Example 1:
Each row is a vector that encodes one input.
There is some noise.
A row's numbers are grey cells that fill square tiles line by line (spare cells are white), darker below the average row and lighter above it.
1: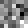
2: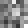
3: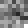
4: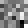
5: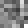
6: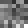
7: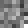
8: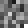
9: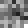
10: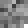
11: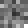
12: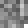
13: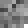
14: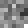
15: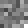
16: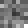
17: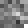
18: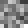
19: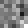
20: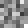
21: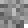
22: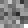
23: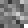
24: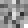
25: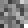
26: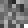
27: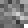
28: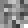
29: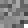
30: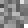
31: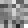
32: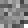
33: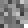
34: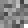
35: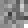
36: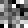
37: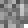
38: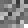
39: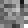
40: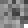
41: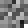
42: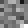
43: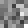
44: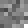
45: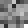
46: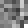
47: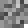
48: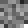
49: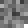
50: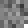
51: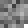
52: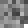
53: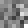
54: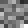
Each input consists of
four true/false values.
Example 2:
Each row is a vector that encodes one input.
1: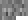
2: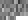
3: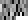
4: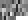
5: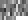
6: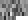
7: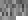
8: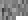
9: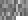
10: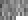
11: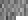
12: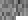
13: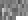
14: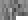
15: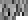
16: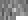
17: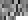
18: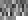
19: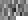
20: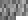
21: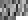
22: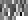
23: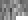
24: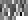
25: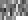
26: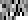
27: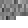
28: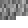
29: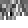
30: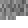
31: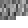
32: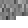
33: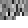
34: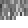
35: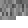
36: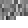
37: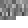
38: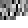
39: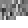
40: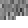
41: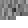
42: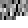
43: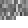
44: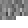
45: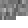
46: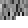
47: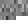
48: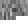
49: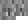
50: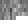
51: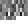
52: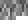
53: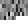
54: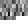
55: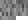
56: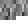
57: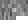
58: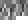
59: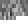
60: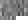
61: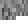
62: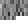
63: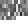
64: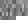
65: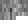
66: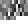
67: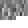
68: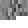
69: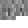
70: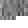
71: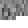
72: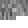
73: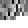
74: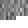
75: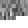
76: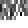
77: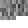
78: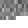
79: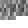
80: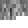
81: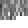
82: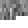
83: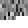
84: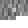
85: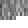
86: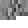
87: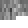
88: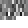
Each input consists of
four true/false values.
